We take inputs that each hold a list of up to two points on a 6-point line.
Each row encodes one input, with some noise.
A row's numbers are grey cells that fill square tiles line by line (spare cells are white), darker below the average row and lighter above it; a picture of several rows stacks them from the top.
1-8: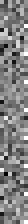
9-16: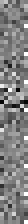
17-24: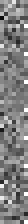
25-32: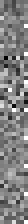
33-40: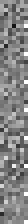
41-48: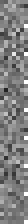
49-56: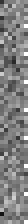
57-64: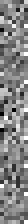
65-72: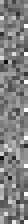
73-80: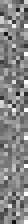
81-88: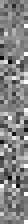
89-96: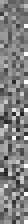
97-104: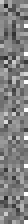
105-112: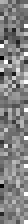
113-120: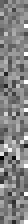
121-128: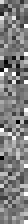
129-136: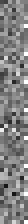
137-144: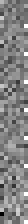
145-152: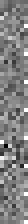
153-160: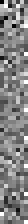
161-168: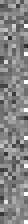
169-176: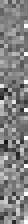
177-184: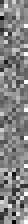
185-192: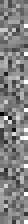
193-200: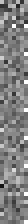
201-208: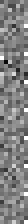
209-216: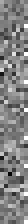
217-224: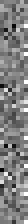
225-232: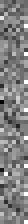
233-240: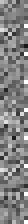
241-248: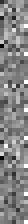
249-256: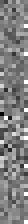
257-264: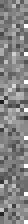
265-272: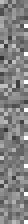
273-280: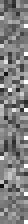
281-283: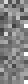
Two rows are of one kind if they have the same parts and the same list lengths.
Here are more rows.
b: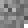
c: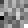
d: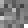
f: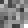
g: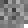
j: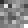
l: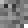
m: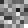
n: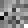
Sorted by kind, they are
b, d, f, l
c, g, j, n
m

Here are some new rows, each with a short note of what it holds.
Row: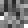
a list of two items
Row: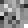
a list of one item
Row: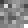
a list of one item
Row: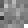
a list of one item
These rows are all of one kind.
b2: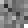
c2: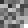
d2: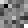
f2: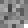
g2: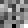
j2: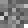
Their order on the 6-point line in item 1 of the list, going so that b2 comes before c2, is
g2, b2, c2, f2, j2, d2.
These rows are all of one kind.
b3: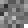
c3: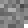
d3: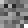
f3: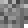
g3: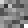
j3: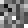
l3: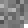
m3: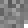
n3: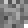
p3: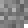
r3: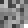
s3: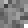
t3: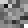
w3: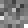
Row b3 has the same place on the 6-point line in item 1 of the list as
j3, s3 and t3.
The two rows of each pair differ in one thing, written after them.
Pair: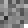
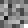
the place on the 6-point line in item 2 of the list
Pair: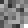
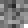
the place on the 6-point line in item 1 of the list
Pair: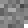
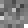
the place on the 6-point line in item 2 of the list
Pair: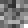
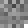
the place on the 6-point line in item 1 of the list
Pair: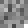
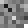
the place on the 6-point line in item 1 of the list
